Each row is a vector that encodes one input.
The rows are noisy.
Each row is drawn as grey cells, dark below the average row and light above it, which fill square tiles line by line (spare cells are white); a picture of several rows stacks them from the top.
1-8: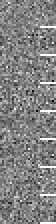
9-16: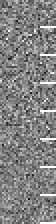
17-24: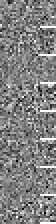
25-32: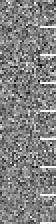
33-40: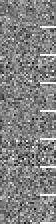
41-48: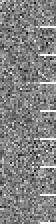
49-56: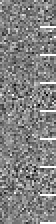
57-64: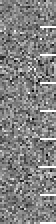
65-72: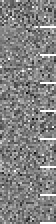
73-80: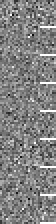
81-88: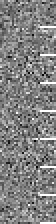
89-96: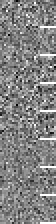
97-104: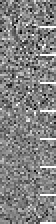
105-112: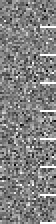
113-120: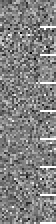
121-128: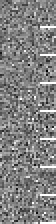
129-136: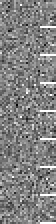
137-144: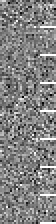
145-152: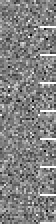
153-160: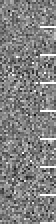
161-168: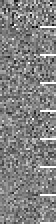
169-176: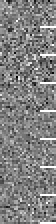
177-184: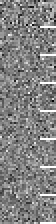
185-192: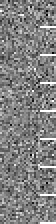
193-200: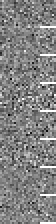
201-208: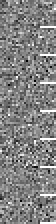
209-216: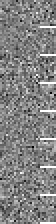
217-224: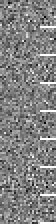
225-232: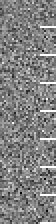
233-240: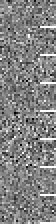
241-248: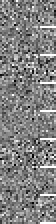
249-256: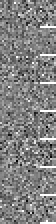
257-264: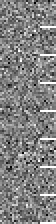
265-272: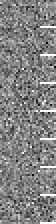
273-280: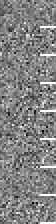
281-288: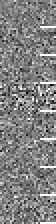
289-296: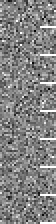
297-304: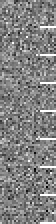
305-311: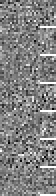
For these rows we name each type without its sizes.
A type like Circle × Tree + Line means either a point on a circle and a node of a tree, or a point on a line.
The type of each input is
(Bool × Bool × Bool + List(Line)) × Circle.
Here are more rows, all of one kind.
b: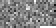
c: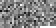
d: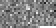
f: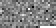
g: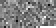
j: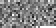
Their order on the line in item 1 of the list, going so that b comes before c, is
j, f, b, c, d, g.
